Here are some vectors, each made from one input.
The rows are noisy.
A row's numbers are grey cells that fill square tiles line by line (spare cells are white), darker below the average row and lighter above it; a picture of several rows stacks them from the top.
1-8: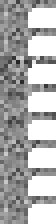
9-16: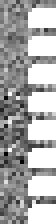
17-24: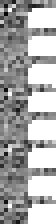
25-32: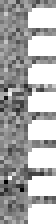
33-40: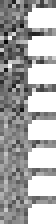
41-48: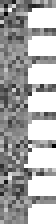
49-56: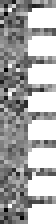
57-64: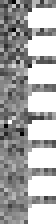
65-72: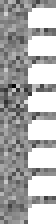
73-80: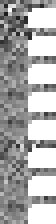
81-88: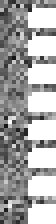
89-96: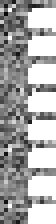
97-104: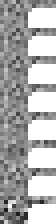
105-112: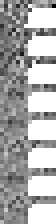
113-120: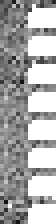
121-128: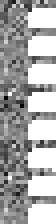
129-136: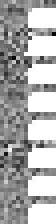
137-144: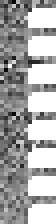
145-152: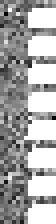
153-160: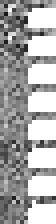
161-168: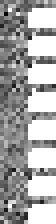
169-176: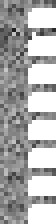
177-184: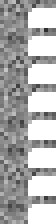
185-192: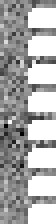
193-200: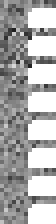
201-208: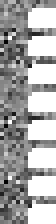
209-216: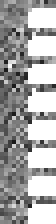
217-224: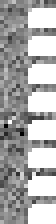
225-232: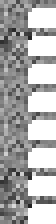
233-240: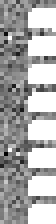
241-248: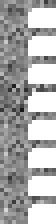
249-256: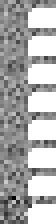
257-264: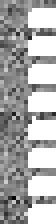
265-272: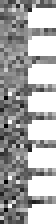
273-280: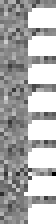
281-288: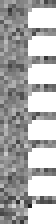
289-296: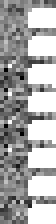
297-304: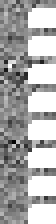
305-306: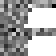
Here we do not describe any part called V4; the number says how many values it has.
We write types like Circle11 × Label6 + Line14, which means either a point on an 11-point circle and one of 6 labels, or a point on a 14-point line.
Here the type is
Bool × (Tree10 + Unit) × V4 + Circle6 + Circle9 + Unit.
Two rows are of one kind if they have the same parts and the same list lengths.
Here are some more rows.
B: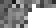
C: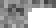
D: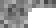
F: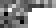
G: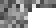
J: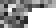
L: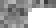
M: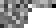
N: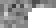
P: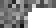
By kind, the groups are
B, G, P
C, N
D, L
F, J
M

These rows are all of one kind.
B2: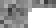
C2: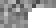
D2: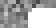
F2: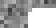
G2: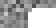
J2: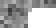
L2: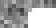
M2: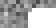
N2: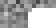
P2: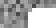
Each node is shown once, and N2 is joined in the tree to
G2.
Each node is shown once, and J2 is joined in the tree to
L2 and M2.
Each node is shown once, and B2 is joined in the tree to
P2.
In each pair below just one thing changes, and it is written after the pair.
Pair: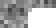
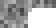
the node of the tree
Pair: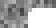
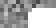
the true/false value
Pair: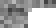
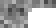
the value of V4
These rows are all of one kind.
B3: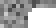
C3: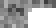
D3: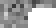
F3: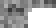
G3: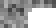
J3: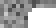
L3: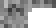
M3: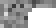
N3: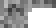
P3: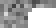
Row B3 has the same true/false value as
D3, J3, M3 and P3.
